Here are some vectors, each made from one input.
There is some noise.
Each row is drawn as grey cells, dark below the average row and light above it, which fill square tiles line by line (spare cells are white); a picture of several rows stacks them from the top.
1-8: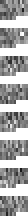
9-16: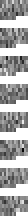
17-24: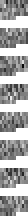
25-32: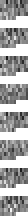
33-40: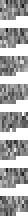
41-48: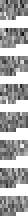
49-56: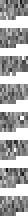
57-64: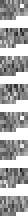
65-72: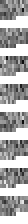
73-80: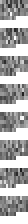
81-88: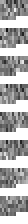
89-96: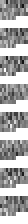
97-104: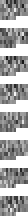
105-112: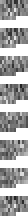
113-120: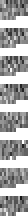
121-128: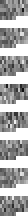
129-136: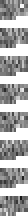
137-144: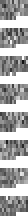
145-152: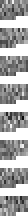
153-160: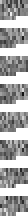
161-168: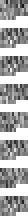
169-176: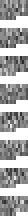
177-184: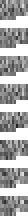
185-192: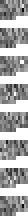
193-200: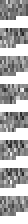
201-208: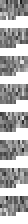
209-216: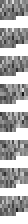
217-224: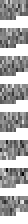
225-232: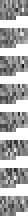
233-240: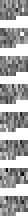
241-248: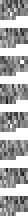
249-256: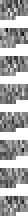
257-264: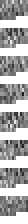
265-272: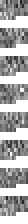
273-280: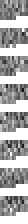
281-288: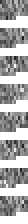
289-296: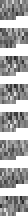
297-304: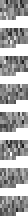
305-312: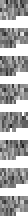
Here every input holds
either three true/false values, or a list of up to two points on a 4-point line.
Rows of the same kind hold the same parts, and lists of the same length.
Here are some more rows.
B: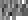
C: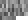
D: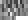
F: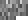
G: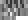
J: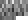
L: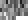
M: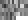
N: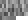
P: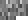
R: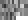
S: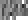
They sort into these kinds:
B, S
C, F, J, M, N, P, R
D, G
L

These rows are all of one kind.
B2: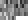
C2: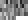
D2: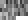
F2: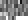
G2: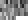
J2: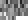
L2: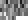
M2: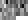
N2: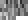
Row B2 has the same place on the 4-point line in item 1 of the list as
F2, J2 and L2.
